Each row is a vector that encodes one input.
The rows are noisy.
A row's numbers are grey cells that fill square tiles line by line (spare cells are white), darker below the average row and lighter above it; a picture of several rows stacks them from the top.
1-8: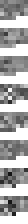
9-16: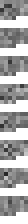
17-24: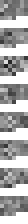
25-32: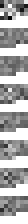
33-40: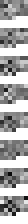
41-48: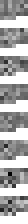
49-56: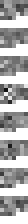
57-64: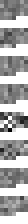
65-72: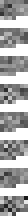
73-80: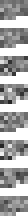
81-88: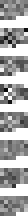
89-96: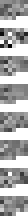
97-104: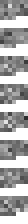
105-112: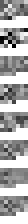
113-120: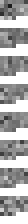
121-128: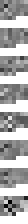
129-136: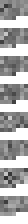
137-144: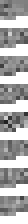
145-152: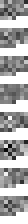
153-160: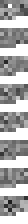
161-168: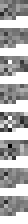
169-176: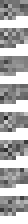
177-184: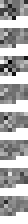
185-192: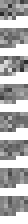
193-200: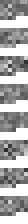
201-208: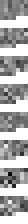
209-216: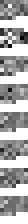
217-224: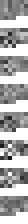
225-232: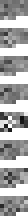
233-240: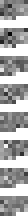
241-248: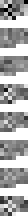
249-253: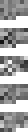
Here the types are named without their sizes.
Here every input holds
either a fixed value, or a node of a tree, or four true/false values.
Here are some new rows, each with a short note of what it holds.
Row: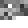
four true/false values
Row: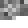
four true/false values
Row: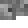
four true/false values
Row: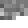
a node of a tree
